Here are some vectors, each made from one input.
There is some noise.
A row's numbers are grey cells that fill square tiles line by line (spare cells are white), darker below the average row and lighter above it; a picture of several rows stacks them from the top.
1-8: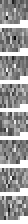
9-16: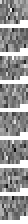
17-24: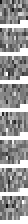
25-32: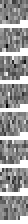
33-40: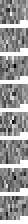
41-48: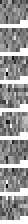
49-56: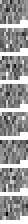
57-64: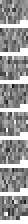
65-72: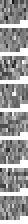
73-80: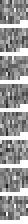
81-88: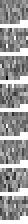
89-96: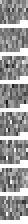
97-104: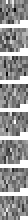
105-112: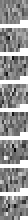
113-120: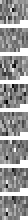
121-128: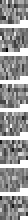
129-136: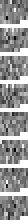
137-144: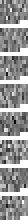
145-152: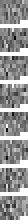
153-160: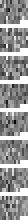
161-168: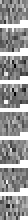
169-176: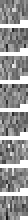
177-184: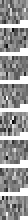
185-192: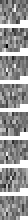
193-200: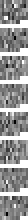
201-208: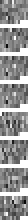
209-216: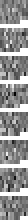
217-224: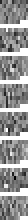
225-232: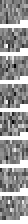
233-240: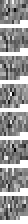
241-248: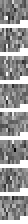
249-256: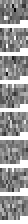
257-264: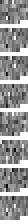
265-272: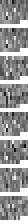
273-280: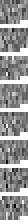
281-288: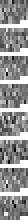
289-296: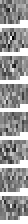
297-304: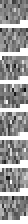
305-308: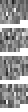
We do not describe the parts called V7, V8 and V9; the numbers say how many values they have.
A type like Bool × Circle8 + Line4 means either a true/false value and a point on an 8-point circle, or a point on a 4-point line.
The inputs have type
Line6 × V9 + List2(Line11) + V7 × V8.
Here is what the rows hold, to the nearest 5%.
About 25% of them hold a point on a 6-point line and a value of V9. About 25% of them hold a value of V7 and a value of V8. The rest are lists of up to two points on an 11-point line: a few of all rows are empty, 25% hold one and 20% two.
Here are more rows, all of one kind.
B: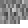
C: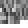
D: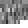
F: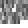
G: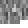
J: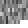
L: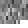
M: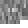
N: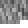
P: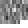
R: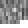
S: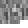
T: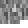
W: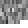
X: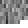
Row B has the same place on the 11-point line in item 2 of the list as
D, F, L and P.
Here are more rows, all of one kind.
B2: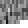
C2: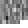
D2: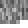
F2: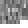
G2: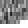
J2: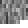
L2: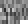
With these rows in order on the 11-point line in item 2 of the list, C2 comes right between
B2 and F2.
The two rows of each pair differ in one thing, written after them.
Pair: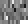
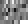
the value of V9
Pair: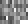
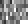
the place on the 6-point line
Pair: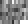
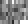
the place on the 6-point line
